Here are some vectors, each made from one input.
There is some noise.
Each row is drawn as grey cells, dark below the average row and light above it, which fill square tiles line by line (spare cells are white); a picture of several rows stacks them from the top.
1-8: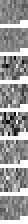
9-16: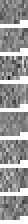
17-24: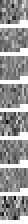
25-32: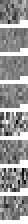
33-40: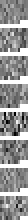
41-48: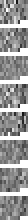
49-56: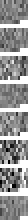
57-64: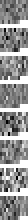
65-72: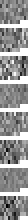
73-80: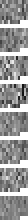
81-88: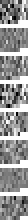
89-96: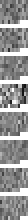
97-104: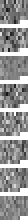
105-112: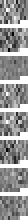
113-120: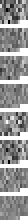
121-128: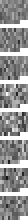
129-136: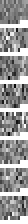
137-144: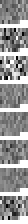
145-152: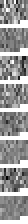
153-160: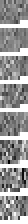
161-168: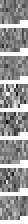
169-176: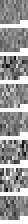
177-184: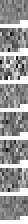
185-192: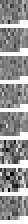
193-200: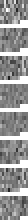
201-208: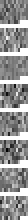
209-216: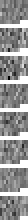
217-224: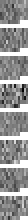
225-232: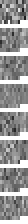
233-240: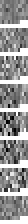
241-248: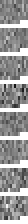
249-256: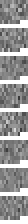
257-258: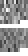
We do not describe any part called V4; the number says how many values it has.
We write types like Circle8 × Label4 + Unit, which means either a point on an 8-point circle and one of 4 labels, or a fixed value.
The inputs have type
Bool × Tree9 + Label5 × V4.
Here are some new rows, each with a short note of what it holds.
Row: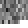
a node of a 9-node tree and a true/false value
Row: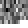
a node of a 9-node tree and a true/false value
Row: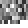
one of 5 labels and a value of V4
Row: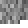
a node of a 9-node tree and a true/false value
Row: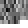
one of 5 labels and a value of V4
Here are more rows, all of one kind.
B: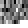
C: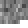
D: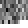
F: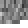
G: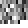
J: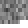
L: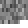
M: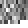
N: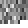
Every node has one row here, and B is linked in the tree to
C, F and M.
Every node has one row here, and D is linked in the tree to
L.
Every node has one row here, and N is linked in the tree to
F and J.
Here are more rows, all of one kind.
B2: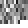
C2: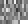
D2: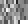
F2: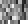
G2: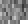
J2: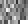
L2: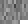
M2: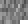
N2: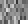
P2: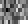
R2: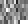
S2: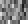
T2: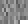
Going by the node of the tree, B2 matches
N2, P2 and R2.
